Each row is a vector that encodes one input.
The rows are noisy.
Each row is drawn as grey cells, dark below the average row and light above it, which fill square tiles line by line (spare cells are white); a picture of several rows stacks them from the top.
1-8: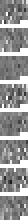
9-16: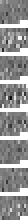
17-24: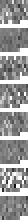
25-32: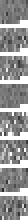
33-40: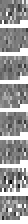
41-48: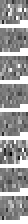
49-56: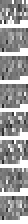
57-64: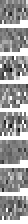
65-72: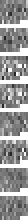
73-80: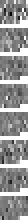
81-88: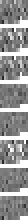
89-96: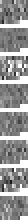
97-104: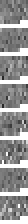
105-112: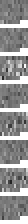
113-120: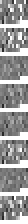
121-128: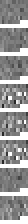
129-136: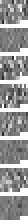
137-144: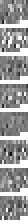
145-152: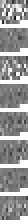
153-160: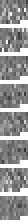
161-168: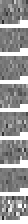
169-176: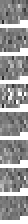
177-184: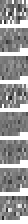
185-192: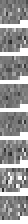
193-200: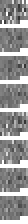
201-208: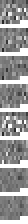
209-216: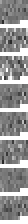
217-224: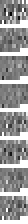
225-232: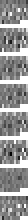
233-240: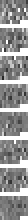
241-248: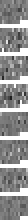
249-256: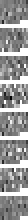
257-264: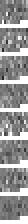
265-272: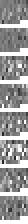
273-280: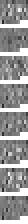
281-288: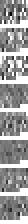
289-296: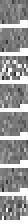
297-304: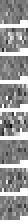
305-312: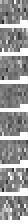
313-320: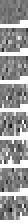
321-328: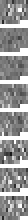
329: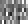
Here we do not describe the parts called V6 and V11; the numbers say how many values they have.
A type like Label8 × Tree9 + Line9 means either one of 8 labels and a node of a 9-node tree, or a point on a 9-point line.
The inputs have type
Bool × Bool × Bool × Line4 × V6 × V11.
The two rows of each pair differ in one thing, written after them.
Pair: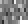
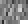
the value of V11
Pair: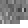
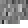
one of the three true/false values
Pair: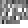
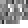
one of the three true/false values
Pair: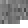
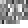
the place on the 4-point line
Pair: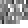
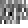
the place on the 4-point line
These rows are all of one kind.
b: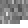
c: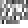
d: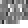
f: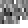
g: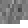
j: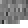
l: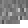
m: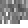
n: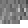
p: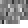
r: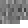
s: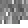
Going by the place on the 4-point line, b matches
c and g.
